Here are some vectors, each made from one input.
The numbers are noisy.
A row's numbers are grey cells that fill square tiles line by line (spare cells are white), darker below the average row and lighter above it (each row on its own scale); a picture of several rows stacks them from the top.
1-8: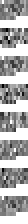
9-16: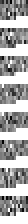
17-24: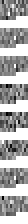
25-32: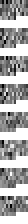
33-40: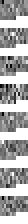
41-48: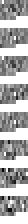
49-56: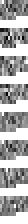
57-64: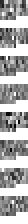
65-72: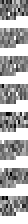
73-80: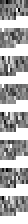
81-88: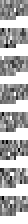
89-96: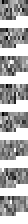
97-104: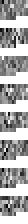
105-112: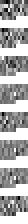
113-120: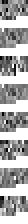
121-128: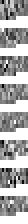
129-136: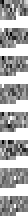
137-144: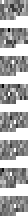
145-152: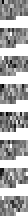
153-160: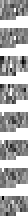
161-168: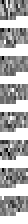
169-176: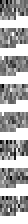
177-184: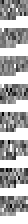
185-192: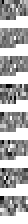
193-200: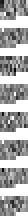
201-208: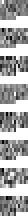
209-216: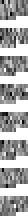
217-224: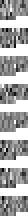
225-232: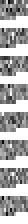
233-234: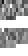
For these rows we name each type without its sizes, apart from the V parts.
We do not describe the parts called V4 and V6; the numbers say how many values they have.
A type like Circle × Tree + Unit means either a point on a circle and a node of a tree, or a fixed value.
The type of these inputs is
Line + Tree × (Tree + V4) + V6.
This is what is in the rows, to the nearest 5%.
About 20% of them hold a point on a line. About 65% of them hold a node of a tree, together with either a node of a tree, or a value of V4. The rest hold a value of V6.
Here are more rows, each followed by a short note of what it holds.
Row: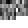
a node of a tree and a value of V4
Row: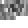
a point on a line
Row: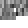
a value of V6
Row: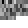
a node of a tree and a value of V4
